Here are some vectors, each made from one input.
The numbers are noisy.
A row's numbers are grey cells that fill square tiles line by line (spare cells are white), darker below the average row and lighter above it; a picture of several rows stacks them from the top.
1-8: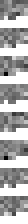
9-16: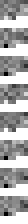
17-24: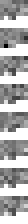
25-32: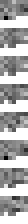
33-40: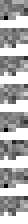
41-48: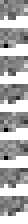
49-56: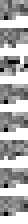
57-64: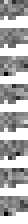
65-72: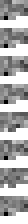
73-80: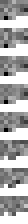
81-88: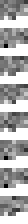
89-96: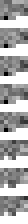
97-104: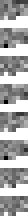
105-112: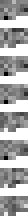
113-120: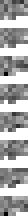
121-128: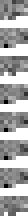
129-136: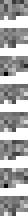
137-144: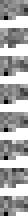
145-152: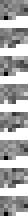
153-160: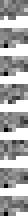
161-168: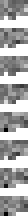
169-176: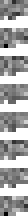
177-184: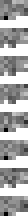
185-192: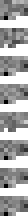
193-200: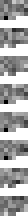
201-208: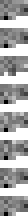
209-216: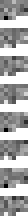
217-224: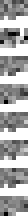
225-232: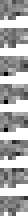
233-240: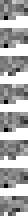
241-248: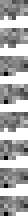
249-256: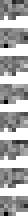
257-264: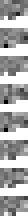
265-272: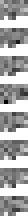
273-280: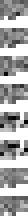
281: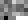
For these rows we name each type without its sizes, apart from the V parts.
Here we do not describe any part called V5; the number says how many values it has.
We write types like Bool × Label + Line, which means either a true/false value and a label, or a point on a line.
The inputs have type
List(Bool × V5).
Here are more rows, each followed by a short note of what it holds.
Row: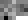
a list of one item
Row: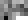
a list of one item
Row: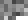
a list of two items
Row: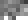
a list of two items
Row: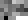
a list of one item
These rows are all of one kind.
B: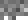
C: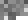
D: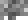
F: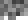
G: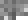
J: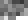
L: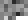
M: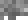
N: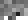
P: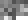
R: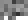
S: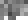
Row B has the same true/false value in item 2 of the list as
F, J and P.
